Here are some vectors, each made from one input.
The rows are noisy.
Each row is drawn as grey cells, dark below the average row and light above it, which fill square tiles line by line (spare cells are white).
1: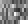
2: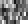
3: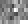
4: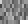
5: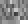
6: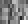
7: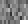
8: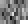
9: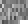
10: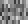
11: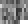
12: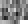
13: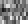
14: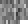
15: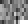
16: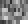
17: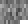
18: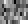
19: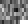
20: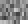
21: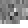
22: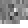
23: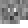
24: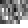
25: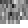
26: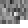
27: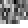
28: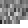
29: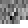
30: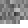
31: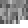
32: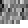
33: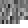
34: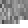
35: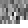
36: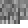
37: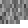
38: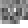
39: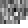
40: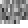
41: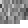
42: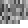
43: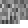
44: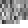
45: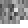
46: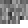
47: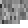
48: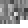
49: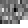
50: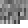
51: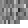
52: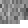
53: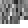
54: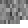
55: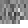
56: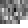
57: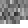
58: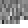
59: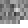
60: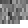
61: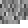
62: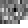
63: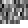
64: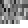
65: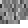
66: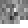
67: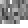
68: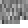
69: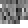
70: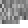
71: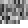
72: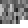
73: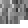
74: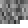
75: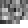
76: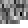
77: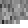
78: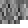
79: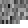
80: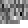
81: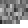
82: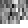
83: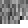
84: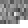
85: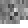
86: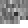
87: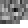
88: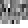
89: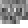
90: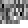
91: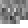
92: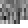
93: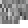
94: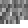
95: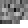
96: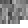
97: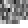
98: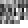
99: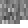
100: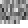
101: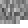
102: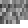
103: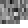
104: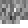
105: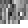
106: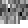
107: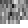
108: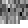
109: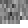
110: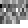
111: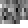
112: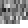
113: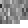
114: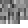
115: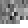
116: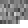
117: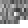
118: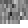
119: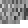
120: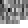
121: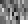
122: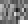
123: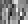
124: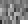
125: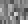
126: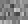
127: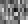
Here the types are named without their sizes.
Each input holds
either a label, or four true/false values.
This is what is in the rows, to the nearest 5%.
About 15% of them hold a label. The rest hold four true/false values.
